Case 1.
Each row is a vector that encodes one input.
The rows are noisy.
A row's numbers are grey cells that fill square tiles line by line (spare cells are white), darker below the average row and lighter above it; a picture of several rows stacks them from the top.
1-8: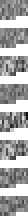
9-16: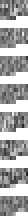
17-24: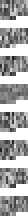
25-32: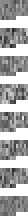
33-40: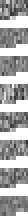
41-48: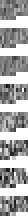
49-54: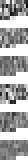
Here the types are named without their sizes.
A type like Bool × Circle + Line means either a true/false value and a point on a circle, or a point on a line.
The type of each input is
List(Line).
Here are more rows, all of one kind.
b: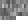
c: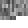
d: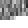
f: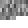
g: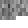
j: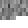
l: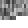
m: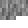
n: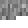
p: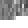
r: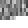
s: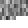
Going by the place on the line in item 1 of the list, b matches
f and l.
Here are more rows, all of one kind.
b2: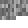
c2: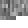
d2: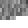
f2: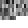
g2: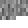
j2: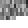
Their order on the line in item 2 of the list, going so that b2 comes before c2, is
b2, g2, c2, j2, d2, f2.
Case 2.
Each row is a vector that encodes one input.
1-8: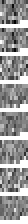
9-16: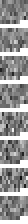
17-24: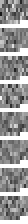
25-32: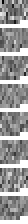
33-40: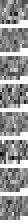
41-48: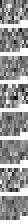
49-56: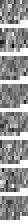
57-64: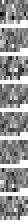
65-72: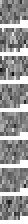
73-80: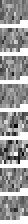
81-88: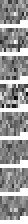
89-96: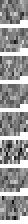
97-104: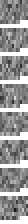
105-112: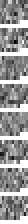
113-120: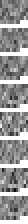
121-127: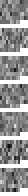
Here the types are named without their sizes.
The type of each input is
Bool × Circle.
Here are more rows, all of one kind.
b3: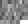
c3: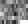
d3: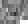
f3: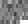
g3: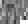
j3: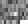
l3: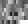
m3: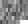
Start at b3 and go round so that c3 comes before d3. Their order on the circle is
b3, l3, j3, g3, f3, c3, m3, d3.
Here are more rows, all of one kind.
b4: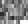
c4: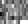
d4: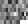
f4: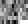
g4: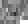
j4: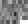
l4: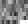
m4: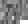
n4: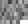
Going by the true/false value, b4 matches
c4, d4 and n4.
